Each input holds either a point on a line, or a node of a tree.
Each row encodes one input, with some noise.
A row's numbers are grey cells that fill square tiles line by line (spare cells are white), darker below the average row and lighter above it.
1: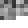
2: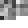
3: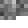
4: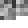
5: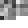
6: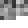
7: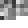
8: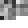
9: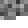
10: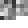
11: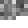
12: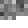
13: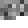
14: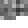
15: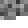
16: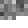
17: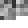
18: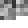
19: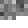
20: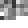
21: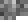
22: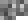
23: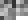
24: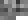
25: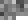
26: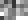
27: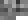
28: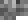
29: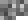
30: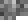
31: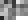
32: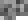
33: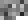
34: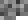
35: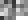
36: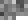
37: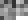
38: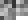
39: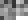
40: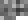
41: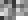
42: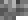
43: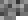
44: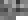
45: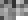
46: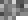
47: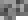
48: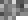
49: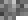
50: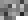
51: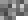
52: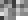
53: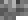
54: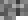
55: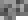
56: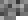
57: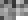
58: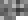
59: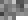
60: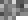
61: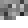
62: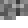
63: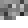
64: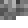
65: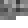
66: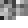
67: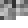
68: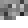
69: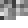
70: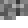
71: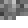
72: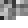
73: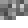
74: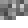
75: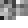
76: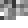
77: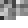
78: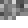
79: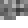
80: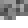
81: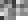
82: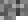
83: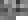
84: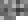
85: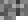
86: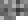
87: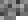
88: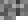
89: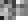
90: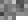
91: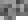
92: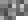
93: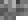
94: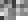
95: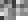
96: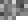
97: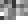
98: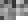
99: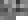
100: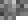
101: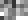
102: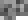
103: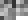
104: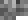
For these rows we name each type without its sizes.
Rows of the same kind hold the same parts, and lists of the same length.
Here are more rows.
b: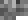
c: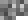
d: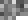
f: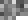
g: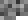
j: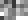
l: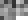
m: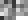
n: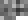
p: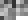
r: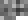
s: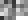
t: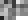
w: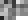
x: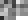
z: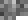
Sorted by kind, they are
b, c, d, f, g, n, r, z
j, l, m, p, s, t, w, x

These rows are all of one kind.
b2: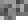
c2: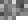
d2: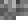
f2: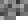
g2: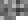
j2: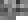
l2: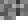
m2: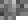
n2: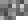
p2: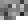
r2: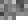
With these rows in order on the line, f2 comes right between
b2 and l2.
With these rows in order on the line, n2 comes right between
b2 and p2.
